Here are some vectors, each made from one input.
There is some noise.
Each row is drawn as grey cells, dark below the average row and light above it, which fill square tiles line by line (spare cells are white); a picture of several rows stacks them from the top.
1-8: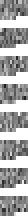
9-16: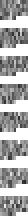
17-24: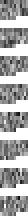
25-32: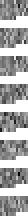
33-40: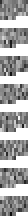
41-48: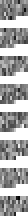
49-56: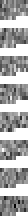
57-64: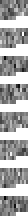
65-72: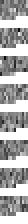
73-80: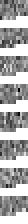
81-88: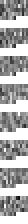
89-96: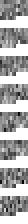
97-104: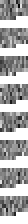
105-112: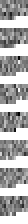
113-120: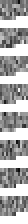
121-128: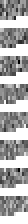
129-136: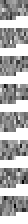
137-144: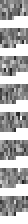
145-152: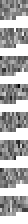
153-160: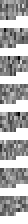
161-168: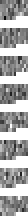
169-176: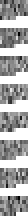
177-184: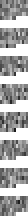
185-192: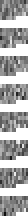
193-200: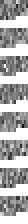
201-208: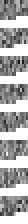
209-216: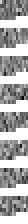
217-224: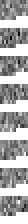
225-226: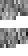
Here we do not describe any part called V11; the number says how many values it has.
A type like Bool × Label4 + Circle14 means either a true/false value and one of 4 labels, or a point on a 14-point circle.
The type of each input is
(Circle6 + Circle15) × Line9 × V11.
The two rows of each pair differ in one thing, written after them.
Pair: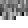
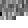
the value of V11
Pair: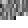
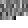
the value of V11
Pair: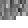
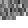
the place on the 9-point line
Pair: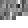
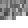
the place on the 6-point circle
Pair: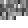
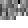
the place on the 6-point circle
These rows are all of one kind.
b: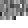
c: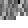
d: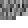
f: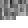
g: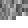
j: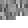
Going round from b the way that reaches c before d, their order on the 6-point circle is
b, c, f, j, g, d.
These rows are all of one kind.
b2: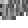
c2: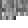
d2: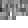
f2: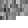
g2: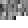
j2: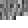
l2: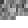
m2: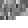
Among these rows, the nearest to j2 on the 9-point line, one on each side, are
b2 and c2.
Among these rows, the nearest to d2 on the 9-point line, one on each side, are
f2 and l2.
